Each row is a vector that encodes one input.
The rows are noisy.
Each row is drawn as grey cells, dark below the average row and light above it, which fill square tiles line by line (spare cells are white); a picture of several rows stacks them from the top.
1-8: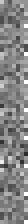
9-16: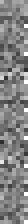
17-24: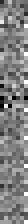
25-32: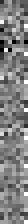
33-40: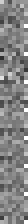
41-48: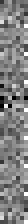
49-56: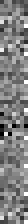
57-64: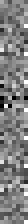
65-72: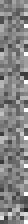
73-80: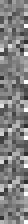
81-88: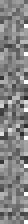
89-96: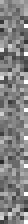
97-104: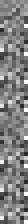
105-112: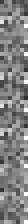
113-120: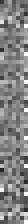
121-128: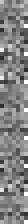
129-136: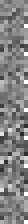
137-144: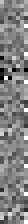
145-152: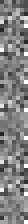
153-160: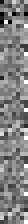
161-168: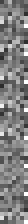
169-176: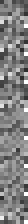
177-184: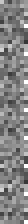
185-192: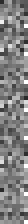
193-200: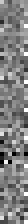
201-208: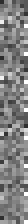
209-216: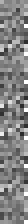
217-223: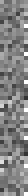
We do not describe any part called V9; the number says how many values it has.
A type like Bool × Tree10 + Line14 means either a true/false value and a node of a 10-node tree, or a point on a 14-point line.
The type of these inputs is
List2(Bool × V9).
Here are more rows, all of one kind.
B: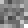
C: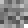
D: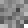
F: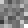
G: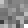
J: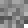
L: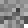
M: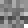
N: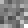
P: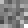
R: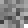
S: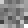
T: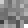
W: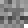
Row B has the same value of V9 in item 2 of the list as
D, L and N.
